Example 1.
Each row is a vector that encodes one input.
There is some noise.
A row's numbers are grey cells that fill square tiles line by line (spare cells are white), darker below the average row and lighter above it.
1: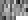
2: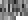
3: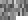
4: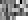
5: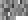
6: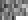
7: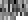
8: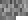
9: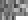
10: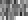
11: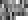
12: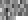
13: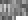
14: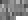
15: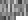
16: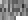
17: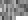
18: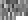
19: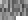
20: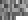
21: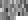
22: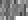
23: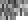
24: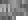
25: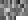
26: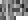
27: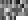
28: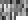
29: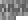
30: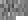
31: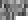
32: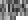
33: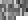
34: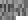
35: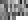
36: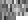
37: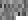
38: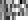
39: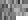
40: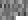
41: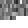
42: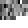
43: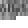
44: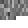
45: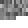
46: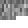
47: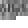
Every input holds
a point on a 10-point line.
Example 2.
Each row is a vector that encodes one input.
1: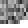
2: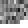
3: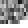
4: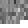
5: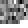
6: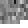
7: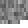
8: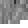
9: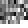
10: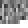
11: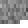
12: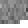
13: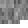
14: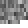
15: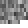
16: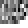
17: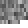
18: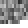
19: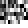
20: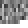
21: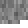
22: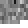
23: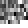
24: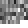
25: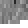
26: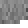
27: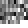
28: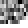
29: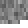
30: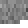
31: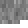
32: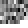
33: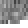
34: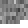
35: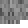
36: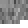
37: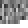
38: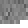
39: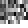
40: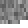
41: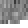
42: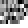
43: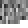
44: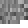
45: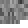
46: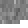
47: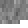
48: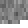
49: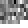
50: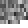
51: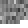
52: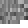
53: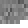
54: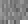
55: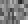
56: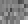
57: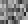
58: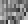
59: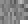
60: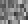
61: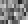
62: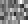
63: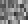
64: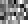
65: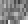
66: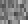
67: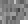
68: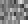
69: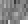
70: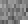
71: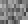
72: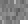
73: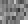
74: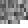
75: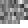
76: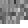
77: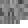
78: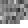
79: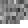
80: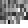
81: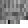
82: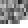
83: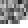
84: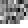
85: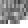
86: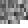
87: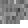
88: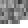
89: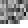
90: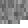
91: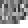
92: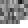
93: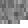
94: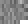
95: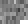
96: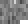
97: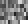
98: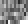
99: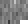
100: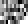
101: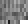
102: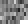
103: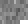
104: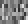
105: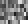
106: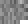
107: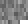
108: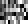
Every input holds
either a fixed value, or three true/false values.
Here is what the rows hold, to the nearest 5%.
About 5% of them hold a fixed value. The rest hold three true/false values.
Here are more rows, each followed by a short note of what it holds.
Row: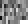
a fixed value
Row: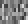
a fixed value
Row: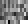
three true/false values
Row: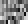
three true/false values
